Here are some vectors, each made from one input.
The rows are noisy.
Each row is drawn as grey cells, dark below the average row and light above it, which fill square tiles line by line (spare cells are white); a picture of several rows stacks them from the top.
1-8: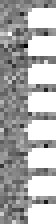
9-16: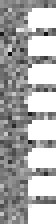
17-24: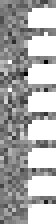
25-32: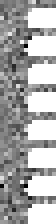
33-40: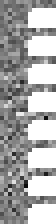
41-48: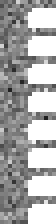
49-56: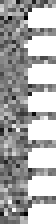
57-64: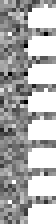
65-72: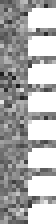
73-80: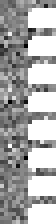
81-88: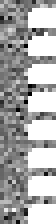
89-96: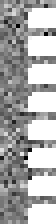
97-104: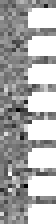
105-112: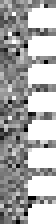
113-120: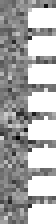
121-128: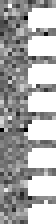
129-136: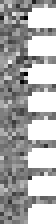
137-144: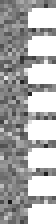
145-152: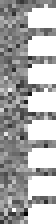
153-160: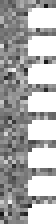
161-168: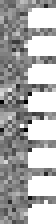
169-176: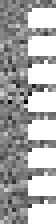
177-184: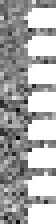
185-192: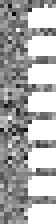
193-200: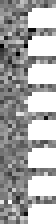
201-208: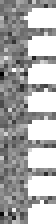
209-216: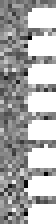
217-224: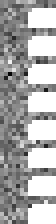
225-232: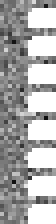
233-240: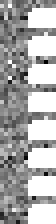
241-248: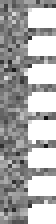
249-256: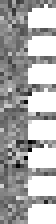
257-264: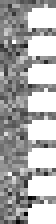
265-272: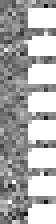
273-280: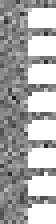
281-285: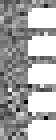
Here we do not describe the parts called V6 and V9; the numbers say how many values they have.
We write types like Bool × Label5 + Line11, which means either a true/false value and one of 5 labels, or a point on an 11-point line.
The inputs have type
(Bool × Line8 × V9 + V6) × Line7.
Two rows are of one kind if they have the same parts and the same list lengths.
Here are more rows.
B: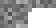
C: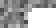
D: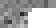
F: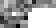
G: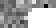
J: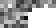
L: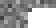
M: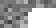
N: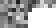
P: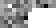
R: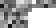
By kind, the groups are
B, C, D, G, L, M, R
F, J, N, P

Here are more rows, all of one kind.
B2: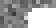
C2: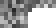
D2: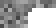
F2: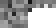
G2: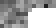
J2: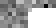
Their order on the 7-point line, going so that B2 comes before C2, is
J2, G2, D2, B2, F2, C2.
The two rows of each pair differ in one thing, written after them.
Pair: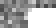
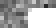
the place on the 8-point line
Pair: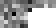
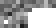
the true/false value
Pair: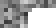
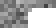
the true/false value
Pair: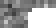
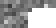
the true/false value
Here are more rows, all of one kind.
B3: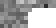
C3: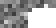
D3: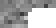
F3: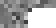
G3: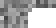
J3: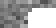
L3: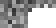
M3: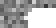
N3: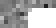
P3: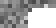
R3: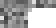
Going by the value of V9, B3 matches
C3 and J3.
